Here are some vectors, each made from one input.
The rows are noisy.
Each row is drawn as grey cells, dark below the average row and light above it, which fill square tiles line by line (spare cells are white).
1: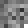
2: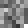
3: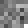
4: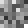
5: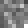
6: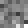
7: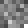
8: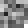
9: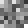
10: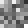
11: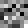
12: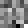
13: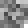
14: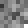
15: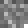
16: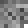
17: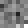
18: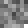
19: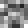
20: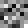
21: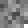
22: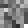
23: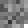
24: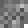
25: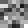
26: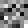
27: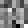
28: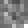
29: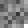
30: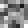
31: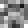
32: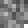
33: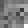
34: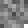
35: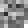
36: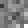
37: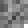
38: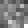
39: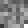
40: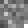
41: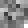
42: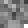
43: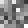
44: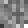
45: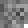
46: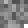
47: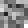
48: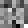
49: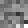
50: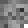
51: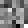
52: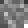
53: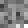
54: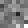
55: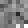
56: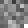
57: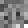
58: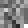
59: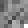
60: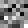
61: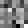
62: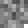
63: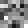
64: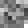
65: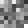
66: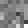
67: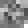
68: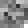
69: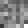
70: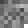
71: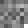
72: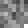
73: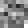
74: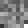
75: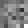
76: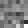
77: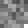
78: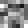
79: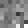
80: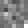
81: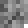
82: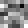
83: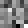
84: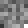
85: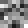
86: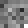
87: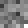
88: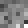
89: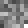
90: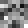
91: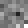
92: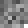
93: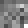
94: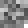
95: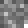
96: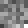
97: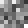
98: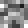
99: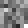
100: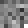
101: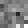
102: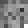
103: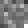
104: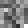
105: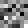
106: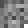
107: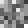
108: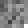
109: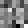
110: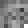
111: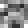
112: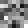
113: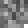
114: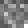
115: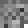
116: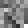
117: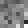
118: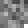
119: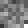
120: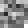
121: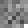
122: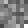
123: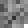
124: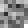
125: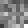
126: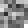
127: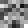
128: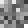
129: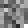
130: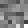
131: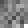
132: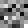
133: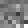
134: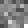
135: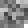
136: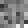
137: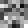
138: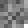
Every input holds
either a point on a 7-point line, or a list of up to two points on a 6-point line.
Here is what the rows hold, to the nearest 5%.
About 35% of them hold a point on a 7-point line. The rest are lists of up to two points on a 6-point line: about 5% of all rows are empty, 25% hold one and 35% two.
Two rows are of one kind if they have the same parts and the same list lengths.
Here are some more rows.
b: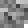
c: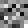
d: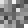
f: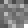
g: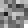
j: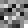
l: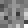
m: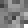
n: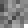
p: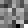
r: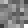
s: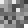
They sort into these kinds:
b, c, g, j, p
d, s
f, r
l, m, n

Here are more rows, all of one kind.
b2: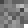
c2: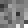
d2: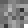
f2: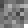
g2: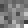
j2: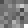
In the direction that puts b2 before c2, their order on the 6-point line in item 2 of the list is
b2, j2, g2, d2, c2, f2.
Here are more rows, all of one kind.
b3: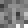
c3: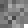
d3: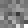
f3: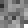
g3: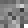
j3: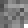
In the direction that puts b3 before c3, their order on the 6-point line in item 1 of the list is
b3, d3, f3, c3, j3, g3.
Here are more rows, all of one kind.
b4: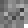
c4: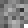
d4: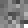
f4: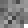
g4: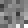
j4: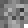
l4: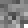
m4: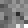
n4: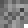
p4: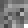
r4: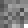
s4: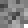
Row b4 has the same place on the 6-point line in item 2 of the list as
c4, j4, m4 and s4.
